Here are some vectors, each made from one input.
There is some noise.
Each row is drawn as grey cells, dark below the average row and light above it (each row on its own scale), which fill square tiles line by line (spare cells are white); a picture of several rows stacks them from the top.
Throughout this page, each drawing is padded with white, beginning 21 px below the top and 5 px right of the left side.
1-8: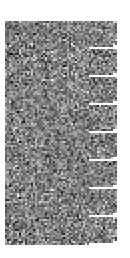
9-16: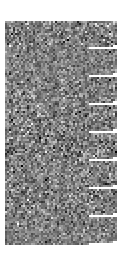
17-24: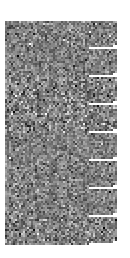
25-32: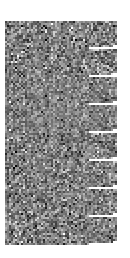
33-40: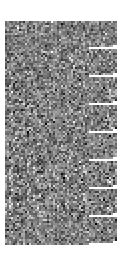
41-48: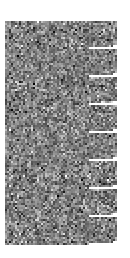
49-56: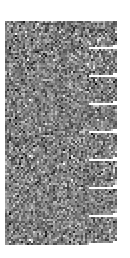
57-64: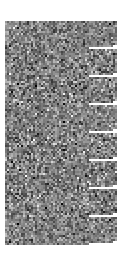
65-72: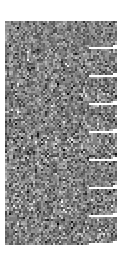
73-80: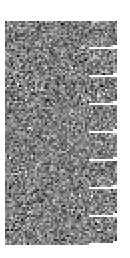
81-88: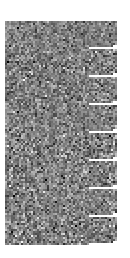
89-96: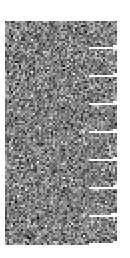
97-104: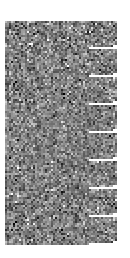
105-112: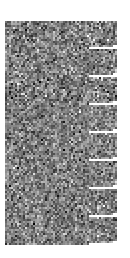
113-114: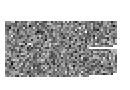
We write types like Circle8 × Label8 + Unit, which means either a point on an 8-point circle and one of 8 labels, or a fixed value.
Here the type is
Bool × Bool × Bool + Line6 + Line7.
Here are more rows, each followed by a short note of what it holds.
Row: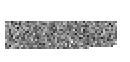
a point on a 7-point line
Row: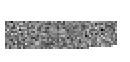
a point on a 6-point line
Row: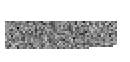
a point on a 7-point line
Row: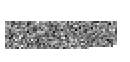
a point on a 7-point line
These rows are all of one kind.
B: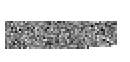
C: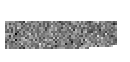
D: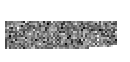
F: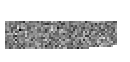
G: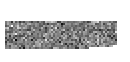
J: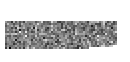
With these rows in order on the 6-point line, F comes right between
G and J.
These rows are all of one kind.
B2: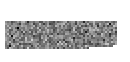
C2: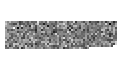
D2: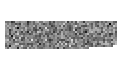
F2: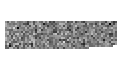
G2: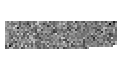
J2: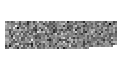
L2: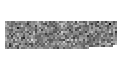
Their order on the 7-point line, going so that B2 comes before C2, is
G2, B2, F2, J2, L2, C2, D2.
